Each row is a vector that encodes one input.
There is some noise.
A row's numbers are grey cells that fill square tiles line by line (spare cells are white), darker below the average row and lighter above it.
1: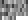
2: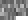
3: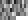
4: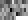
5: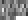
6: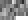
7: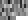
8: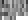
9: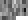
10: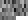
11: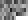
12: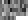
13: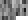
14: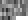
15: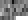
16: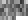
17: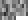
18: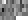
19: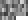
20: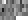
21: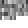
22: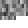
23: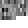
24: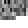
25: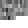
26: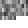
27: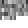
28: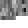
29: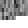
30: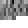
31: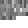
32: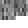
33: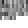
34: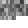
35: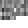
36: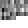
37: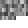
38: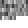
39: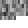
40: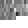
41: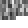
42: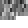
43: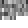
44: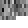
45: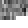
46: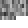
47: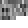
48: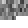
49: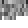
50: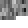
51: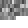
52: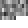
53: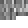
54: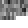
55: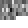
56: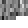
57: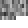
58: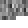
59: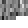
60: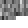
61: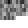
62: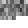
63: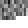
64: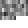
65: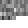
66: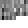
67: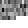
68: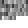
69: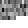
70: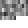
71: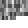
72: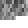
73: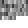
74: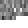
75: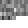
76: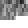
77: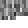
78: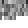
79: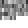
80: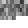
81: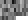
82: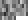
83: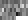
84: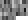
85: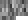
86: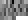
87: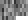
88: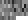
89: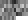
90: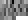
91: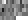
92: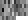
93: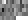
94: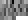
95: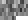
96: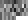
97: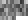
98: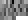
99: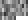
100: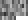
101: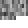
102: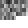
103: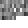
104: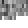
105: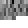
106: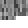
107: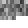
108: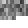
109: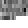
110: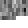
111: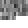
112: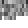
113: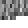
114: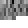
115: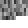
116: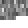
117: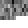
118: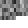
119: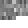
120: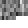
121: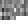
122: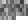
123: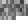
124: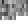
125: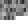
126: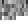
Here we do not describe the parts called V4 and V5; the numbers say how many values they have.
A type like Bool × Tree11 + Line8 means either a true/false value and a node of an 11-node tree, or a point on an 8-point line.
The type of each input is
Bool × V5 + (Line6 × Line6 + Unit) × V4.
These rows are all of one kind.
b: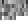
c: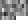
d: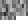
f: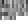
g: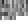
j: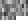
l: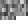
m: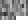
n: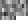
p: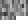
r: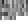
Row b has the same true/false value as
f, g and r.
